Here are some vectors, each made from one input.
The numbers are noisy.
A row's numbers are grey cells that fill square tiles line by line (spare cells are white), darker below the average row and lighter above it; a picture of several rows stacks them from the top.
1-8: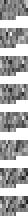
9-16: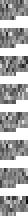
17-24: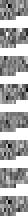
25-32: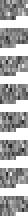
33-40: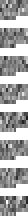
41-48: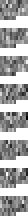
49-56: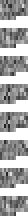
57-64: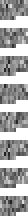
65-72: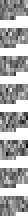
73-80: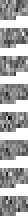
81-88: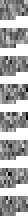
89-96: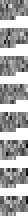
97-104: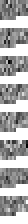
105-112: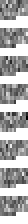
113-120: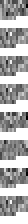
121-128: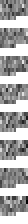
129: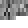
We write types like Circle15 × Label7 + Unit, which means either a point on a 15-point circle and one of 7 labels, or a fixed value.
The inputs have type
Bool × Line10.
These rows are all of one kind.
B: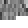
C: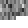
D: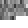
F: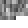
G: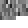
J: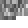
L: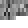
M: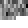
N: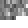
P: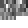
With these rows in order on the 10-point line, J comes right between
F and N.
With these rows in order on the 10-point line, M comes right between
C and P.
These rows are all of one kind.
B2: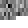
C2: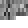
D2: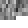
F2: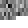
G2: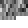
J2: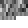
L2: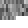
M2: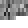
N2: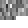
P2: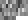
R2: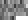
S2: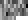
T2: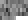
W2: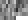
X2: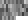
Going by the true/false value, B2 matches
F2, G2, J2 and R2.
